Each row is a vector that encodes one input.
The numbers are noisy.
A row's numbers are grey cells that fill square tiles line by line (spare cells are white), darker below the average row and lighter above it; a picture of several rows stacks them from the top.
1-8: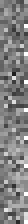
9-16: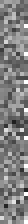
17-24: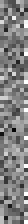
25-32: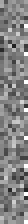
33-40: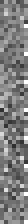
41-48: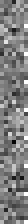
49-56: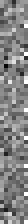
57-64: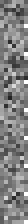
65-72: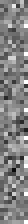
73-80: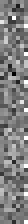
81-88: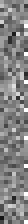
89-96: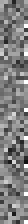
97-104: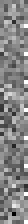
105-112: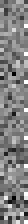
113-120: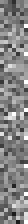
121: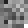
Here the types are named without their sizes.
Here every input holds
a point on a circle and a point on a line, together with either a fixed value, or three true/false values.
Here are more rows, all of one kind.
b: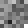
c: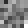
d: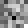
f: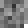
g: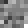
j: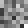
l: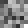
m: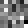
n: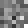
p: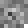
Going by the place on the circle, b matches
c, g and l.
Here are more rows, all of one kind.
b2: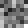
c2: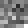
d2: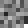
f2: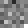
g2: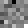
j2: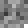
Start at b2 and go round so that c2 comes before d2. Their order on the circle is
b2, c2, f2, g2, j2, d2.
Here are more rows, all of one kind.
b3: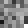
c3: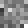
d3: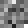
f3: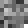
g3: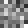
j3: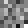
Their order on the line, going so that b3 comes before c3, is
j3, f3, b3, g3, c3, d3.
